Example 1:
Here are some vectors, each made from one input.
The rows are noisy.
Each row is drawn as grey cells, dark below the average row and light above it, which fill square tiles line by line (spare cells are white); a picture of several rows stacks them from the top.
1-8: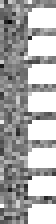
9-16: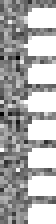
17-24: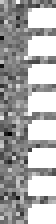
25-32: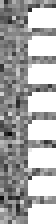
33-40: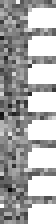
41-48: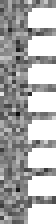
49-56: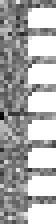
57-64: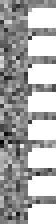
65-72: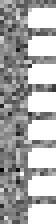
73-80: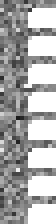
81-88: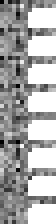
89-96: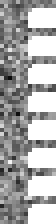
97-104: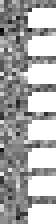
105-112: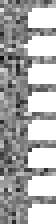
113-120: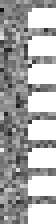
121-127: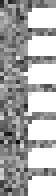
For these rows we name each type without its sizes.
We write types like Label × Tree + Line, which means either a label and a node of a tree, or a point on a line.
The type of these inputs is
(Bool × Bool × Bool × Bool + Line) × Line.
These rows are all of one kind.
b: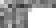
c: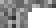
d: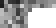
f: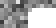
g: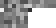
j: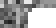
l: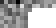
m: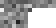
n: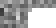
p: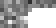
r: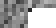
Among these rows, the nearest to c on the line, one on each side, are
n and p.
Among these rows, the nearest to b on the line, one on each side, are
f and p.
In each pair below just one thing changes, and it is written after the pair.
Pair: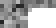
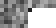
the place on the line
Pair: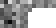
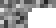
the place on the line
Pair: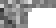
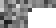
the place on the line
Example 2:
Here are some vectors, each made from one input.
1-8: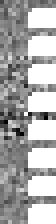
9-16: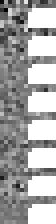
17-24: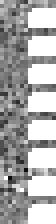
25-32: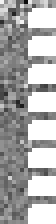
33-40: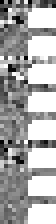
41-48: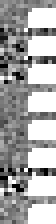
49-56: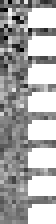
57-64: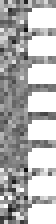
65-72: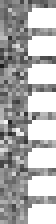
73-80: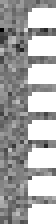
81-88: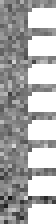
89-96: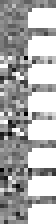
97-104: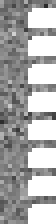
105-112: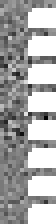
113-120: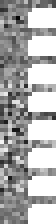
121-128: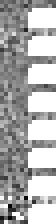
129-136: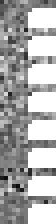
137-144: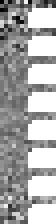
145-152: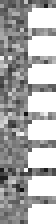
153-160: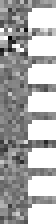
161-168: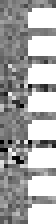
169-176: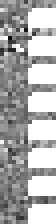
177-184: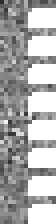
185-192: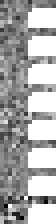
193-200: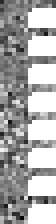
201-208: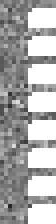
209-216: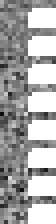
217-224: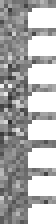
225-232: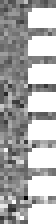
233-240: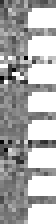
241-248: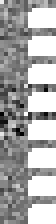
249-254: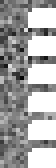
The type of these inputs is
(Bool × Bool × Bool × Bool + Line19) × Line9.
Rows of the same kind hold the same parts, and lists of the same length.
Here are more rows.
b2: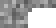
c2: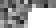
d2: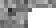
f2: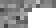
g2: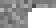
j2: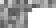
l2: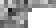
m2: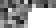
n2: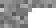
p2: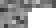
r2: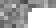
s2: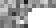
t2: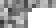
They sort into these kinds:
b2, c2, g2, m2, n2, r2, s2
d2, f2, j2, l2, p2, t2

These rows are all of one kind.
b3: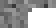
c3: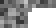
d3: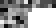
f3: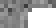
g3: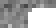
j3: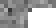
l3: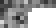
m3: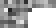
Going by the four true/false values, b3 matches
l3 and m3.
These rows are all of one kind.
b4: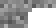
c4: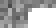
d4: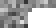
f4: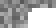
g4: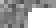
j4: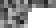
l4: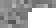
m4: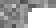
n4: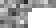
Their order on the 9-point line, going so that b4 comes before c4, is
g4, j4, b4, l4, c4, f4, m4, n4, d4.
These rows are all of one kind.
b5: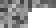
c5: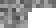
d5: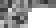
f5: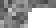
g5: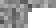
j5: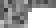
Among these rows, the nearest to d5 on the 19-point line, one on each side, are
b5 and f5.
